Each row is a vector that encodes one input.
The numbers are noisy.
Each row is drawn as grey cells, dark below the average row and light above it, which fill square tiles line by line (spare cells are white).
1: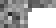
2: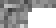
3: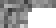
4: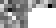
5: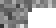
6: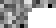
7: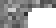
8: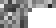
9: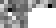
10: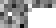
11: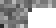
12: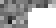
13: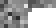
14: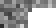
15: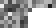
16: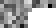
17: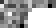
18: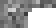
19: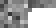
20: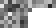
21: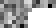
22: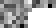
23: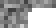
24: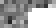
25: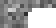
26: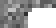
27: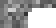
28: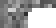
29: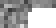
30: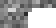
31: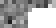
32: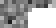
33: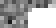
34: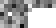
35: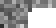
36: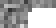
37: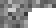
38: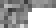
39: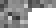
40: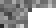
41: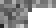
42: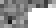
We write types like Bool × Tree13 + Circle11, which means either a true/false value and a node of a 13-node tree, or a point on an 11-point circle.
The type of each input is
Bool × Label5.
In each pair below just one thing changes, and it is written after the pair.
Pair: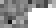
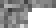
the label
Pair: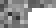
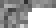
the label
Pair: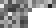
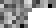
the label
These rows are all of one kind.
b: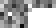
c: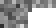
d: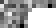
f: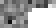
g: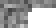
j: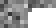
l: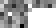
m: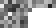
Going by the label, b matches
f and l.
